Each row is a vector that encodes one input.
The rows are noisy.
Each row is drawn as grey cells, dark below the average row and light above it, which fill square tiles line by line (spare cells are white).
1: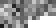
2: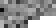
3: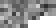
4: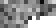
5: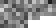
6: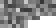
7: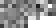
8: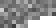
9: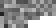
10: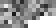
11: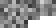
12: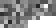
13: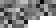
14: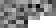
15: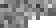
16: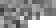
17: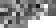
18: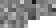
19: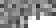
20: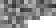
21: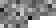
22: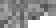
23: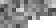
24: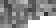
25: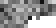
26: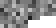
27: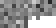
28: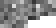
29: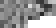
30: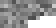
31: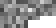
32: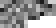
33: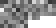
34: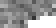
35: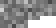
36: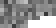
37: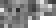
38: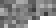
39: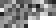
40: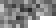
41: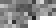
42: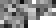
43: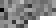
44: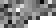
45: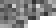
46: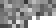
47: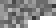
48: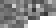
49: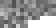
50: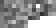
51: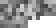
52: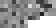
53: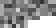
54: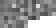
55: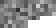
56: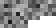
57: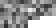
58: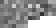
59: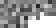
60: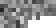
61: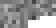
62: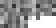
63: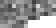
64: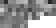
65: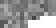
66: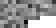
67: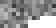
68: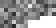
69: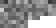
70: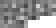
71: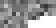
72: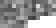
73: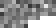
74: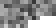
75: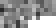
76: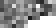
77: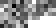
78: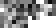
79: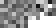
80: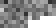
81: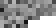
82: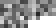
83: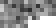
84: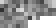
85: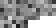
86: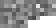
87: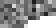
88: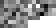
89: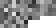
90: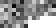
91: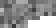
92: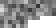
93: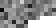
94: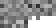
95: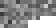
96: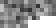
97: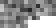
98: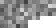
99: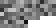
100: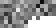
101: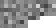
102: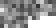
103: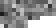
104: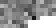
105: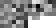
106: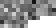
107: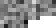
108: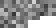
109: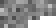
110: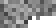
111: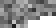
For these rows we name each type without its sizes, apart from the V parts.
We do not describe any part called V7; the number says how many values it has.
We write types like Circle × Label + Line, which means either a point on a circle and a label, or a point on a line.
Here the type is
Line × (Line + V7).
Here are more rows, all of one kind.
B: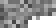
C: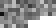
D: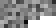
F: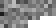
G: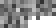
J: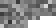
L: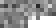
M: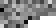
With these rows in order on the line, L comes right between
D and J.
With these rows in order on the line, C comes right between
B and M.
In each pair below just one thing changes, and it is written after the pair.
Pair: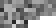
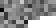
the place on the line
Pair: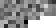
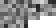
the value of V7
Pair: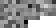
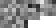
the value of V7
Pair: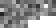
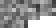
the value of V7
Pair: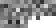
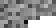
the value of V7
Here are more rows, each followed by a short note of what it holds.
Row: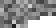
a point on each of two lines
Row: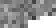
a point on each of two lines
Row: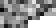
a point on a line and a value of V7
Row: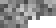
a point on a line and a value of V7
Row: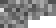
a point on each of two lines
